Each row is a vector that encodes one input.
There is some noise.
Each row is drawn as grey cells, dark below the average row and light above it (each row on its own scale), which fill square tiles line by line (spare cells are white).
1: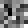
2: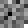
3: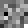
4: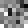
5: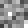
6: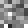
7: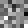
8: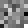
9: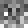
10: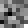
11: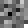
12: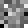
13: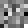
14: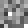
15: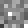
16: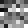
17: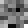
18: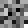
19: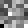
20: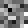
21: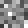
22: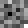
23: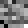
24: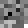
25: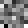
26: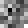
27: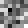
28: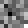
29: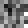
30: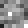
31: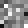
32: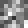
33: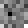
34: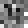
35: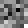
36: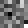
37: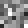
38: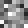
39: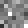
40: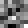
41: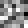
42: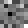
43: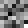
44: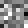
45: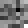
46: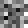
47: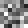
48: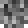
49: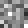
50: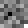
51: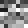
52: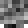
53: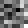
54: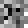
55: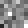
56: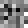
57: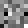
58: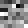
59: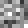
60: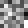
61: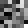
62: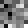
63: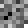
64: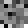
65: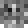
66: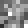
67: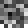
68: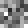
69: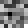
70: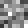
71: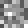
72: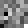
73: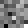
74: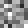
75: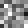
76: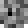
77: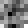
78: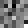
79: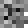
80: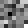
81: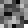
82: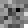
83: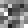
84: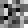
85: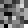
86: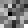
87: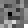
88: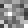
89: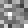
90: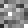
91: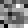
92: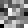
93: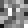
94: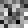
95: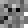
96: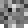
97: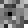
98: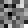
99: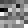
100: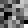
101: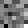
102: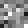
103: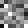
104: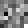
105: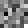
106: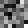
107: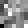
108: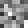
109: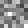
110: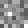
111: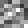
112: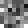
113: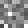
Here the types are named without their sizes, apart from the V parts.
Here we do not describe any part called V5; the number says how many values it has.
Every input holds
a list of items, each a true/false value and a value of V5.
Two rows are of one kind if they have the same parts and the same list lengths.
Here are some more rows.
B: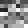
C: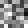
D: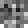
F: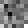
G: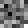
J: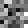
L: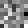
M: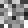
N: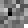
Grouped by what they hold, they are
B
C, L, M
D, F, G, J, N

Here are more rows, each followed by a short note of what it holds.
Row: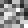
a list of one item
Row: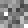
a list of two items
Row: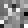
a list of one item
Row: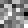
a list of one item
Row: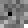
a list of two items
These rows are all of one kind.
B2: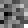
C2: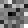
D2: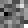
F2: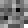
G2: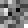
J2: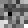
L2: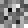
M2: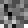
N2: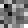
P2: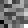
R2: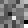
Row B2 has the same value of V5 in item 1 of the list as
D2, F2, L2 and R2.
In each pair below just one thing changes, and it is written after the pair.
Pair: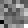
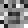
the value of V5 in item 2 of the list
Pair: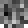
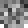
the true/false value in item 1 of the list
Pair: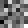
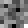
the true/false value in item 2 of the list
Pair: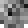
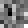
the value of V5 in item 1 of the list
